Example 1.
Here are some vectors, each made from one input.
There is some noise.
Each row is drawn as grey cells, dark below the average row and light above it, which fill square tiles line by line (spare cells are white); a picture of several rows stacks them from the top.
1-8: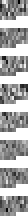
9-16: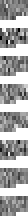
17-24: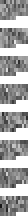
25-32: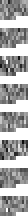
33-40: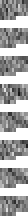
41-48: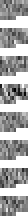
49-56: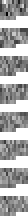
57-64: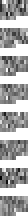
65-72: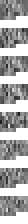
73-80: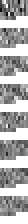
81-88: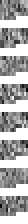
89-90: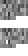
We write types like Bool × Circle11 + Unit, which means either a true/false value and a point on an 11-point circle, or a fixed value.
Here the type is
Label12 + Tree7.
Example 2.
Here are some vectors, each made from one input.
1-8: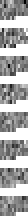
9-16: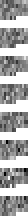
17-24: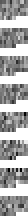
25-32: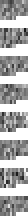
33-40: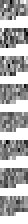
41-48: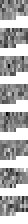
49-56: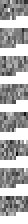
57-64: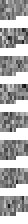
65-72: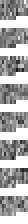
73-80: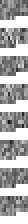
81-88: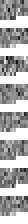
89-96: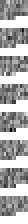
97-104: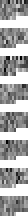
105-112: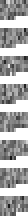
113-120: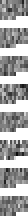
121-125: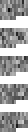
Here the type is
Bool × Line6.
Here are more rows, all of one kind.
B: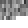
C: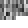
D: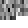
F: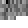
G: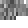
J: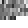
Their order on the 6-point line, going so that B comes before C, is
B, F, G, J, C, D.
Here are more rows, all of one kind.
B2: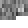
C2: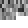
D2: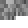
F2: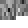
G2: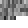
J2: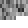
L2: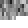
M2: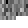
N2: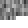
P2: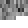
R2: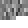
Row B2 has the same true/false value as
F2, G2 and M2.
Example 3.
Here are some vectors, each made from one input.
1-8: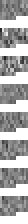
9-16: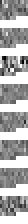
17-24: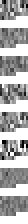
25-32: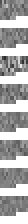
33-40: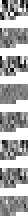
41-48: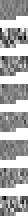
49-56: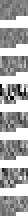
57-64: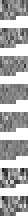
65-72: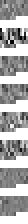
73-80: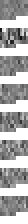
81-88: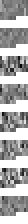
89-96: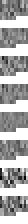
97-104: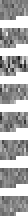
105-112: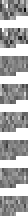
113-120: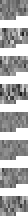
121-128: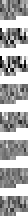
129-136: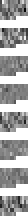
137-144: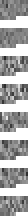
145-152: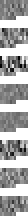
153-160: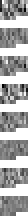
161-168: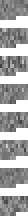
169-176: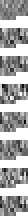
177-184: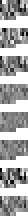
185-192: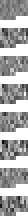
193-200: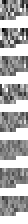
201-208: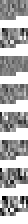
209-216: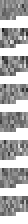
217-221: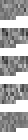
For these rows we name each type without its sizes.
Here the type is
Label × (Tree + Unit).
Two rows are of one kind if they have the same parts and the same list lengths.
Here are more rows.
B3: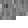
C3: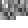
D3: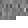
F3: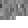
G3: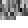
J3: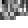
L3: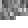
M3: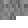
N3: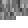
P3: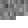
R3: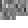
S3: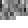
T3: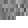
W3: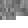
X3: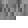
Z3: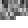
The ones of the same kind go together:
B3, D3, G3, J3, L3, M3, N3, P3, W3, X3, Z3
C3, F3, R3, S3, T3

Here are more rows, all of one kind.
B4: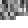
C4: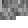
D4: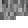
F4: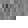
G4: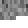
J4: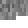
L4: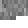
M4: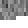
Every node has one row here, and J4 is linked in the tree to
C4.
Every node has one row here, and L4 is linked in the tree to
C4.
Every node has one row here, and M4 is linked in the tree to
D4.
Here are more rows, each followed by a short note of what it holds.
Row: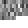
a label
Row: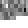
a label
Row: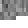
a label and a node of a tree
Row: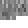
a label
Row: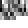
a label
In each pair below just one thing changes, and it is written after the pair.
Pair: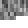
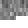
the label
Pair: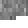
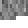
the node of the tree
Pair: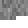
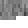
the node of the tree
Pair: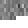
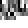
the label
